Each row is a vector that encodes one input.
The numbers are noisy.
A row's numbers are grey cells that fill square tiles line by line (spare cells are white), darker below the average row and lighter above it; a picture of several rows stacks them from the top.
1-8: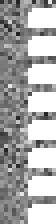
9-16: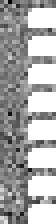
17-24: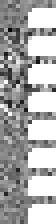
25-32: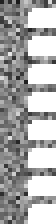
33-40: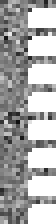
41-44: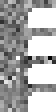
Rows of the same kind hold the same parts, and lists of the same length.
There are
3 kinds of row.
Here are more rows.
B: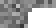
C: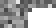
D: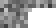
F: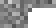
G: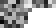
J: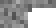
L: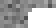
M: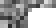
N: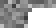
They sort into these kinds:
B, D, F, G, L, N
C, J
M

